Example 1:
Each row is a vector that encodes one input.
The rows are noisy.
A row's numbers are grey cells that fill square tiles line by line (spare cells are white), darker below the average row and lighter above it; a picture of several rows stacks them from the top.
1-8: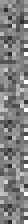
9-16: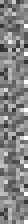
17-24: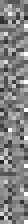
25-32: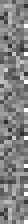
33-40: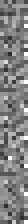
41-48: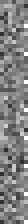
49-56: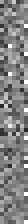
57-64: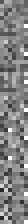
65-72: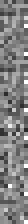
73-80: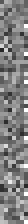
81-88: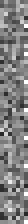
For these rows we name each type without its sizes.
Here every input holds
a node of a tree.
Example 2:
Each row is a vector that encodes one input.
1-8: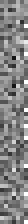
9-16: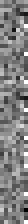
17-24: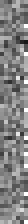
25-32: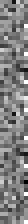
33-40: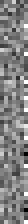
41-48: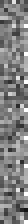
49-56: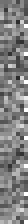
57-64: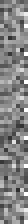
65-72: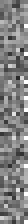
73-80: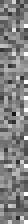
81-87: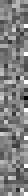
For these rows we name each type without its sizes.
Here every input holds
four true/false values.
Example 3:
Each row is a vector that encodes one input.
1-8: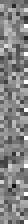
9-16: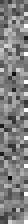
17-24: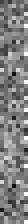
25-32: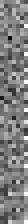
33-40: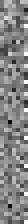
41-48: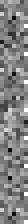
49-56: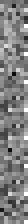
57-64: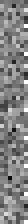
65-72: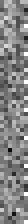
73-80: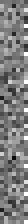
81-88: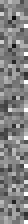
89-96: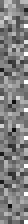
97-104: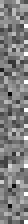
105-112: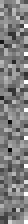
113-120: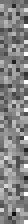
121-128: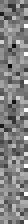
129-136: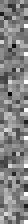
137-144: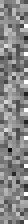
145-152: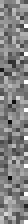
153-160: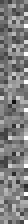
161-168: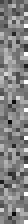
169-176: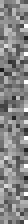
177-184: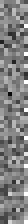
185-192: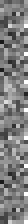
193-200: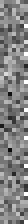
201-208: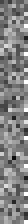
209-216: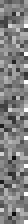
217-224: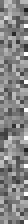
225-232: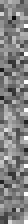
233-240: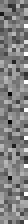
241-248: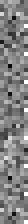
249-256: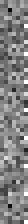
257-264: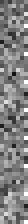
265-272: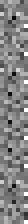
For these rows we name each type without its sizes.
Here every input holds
a point on a circle.
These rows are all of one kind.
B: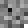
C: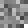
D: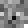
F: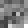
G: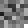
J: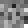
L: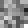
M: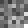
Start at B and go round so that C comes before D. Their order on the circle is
B, C, J, G, M, F, D, L.
